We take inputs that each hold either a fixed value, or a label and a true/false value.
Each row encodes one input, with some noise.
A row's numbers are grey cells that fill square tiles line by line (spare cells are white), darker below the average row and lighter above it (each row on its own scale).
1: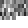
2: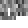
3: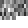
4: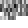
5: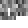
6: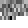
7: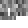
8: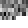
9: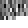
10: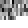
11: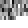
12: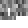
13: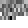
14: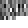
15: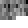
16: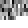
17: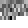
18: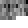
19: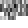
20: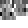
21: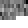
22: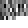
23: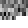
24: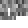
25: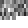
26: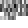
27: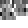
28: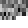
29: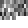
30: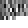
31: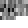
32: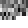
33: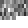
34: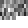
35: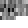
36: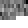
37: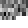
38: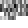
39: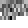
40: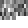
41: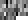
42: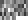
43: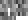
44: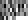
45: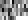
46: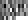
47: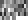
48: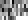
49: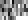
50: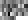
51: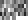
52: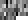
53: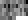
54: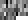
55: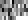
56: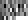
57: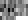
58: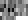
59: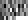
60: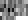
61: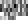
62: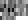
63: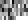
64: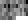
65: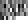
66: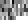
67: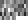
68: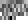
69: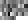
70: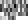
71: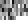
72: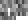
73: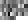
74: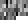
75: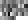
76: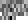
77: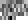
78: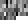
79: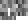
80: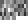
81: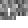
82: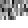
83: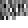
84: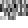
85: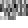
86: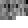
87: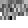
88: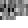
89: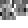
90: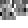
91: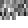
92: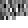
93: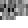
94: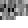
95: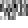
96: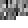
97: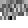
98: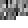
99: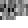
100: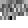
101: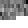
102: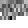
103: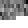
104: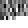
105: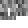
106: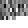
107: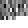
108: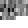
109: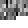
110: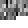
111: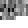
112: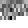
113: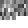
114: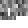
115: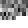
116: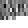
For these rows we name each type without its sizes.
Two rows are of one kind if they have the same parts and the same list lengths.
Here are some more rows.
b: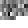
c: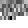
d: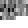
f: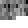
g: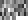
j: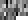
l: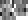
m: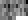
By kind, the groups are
b, c, d, f, g, l, m
j

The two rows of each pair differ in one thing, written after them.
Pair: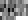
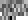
the label
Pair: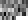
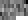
the label
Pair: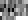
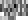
the label
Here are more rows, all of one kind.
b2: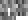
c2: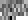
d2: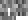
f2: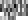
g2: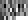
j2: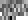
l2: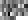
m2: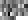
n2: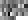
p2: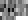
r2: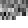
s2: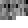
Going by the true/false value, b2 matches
d2, g2 and r2.
